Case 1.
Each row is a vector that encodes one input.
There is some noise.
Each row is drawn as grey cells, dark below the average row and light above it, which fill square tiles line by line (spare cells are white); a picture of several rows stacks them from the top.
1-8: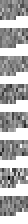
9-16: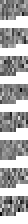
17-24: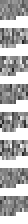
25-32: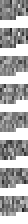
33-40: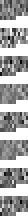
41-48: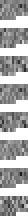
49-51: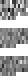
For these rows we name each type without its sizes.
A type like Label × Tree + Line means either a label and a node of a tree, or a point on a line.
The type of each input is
Bool × Bool × Bool + Unit.
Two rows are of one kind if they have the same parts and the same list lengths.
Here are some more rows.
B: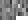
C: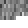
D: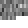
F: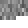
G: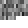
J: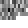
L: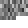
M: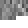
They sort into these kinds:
B, C, D, F, G, M
J, L

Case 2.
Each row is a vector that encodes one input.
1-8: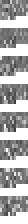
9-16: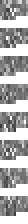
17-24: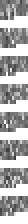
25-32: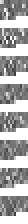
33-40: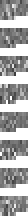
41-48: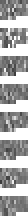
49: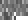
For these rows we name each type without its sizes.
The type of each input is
Bool × Bool × Bool × Bool.
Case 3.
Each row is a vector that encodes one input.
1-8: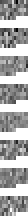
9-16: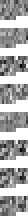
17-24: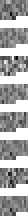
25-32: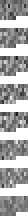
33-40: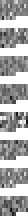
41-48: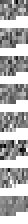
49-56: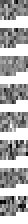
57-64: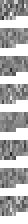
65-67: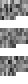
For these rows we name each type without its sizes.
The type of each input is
Line.
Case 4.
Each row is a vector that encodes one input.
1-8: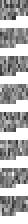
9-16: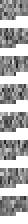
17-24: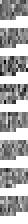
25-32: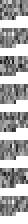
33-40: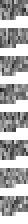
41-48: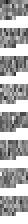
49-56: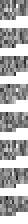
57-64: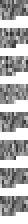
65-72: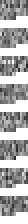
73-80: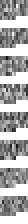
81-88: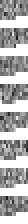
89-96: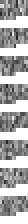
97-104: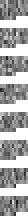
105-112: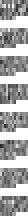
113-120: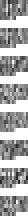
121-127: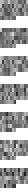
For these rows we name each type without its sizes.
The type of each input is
Label.
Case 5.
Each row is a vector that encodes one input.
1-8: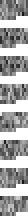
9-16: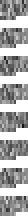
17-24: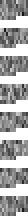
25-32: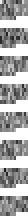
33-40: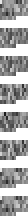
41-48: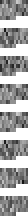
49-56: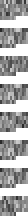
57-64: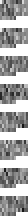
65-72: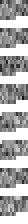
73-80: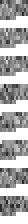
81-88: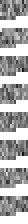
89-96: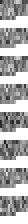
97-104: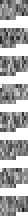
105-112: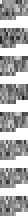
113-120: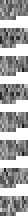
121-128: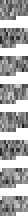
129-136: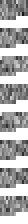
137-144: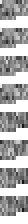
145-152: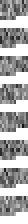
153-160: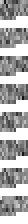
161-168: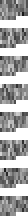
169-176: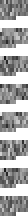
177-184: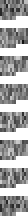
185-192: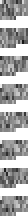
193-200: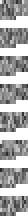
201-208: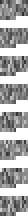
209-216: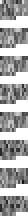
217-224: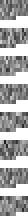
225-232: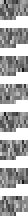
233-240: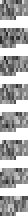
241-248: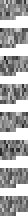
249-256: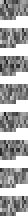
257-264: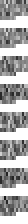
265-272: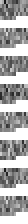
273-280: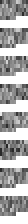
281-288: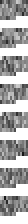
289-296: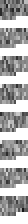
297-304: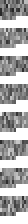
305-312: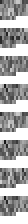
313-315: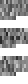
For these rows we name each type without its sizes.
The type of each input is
Line.
